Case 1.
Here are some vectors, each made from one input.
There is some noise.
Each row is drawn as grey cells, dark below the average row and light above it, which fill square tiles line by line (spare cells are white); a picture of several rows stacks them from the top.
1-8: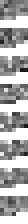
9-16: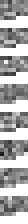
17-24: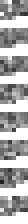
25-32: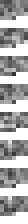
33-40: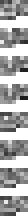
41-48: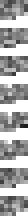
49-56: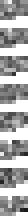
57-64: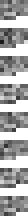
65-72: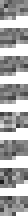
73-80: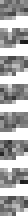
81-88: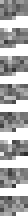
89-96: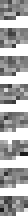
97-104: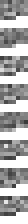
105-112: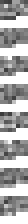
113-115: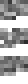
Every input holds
a point on a 15-point line.
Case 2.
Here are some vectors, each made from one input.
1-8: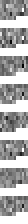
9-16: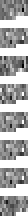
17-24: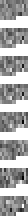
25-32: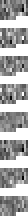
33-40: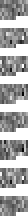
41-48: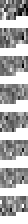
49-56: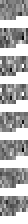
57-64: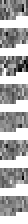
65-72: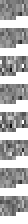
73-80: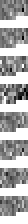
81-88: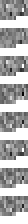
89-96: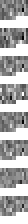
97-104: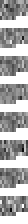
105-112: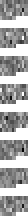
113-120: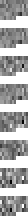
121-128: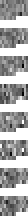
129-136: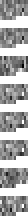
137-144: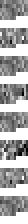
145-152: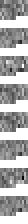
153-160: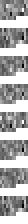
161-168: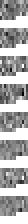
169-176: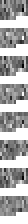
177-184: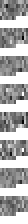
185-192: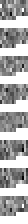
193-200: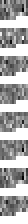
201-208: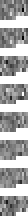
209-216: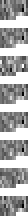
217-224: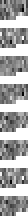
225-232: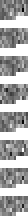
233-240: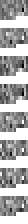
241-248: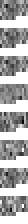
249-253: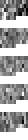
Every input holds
either a fixed value, or a node of an 8-node tree.
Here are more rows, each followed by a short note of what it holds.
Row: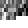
a fixed value
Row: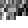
a fixed value
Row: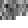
a node of an 8-node tree
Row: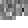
a node of an 8-node tree
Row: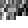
a fixed value
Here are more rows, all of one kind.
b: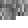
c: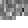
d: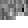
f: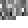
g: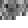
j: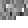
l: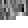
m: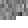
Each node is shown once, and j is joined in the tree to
f and m.
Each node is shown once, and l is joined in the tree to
d.
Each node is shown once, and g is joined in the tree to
b.
